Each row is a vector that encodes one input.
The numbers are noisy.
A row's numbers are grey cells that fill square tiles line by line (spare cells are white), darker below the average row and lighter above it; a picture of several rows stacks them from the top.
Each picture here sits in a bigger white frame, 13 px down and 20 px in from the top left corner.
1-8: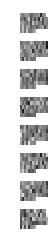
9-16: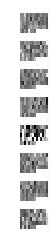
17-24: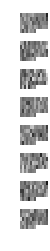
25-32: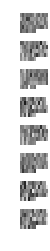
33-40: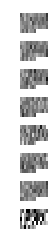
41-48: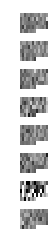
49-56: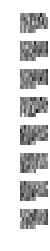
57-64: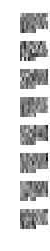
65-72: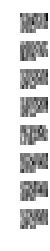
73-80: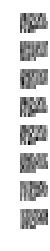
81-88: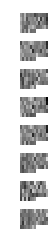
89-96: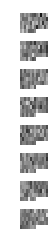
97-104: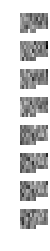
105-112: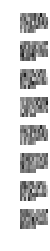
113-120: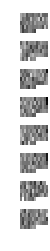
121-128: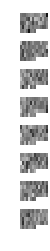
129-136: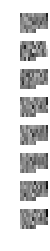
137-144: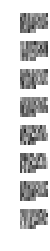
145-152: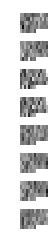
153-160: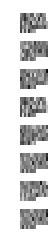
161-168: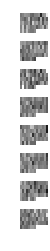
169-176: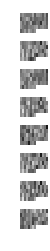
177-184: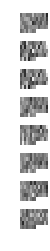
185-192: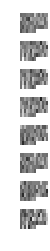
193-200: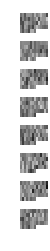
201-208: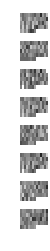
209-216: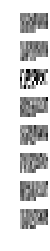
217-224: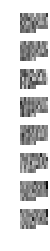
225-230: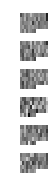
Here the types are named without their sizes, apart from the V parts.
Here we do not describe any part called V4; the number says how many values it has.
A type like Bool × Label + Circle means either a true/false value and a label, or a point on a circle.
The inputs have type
List(Line × (Line + V4)).
